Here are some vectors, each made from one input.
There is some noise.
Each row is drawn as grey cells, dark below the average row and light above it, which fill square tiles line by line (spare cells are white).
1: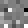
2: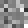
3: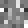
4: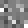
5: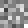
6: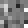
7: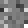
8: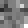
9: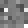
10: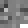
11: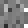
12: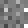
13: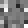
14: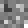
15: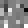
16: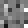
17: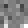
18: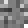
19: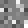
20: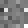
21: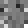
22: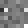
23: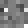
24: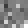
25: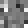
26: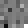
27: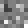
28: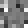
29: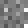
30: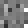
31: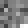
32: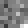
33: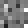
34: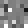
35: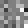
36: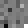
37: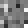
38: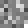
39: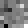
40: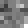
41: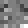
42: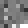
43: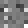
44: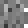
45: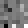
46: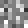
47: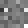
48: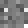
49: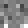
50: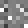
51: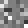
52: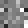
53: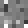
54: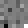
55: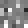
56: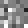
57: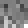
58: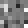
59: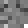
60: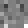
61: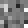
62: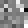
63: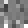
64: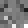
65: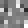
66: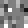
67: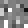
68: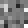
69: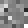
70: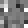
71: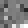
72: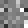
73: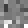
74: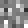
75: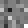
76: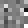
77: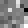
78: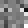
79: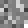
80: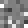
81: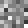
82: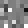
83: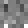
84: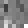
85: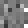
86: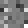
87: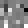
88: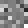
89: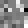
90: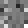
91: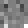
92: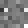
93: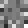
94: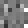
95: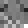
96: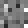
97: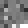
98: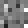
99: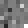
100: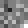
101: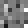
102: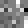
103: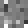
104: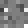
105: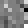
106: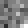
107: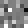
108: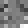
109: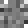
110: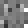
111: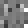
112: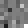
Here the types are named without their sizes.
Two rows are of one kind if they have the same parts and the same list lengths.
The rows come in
2 kinds.
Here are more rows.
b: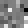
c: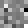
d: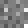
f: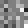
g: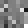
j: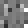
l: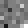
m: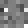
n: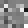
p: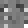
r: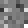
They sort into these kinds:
b, c, f, g, l, n
d, j, m, p, r

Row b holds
a point on a line and four true/false values.
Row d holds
a point on a line.
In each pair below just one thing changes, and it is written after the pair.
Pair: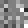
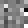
the place on the line
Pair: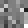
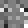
one of the four true/false values
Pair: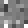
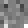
one of the four true/false values
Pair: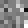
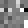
one of the four true/false values
